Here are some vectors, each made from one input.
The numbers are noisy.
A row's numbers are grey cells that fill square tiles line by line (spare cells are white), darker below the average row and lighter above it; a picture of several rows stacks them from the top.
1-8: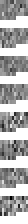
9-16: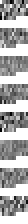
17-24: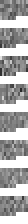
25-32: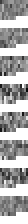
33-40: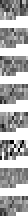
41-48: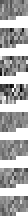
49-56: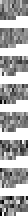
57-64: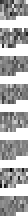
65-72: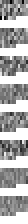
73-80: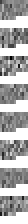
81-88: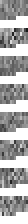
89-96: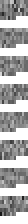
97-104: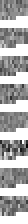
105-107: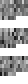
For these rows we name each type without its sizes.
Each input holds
a list of points on a line.
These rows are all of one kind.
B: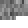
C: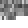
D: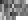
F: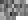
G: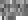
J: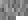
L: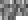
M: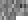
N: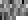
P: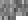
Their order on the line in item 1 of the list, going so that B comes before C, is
L, F, D, B, N, G, J, C, P, M.
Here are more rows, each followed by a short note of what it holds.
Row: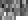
the empty list
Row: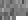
a list of two items
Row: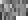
a list of two items
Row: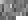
a list of two items
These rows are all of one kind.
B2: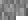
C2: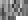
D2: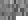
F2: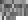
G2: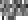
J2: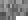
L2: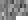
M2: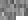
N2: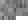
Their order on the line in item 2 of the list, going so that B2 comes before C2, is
D2, B2, M2, F2, J2, L2, C2, G2, N2.
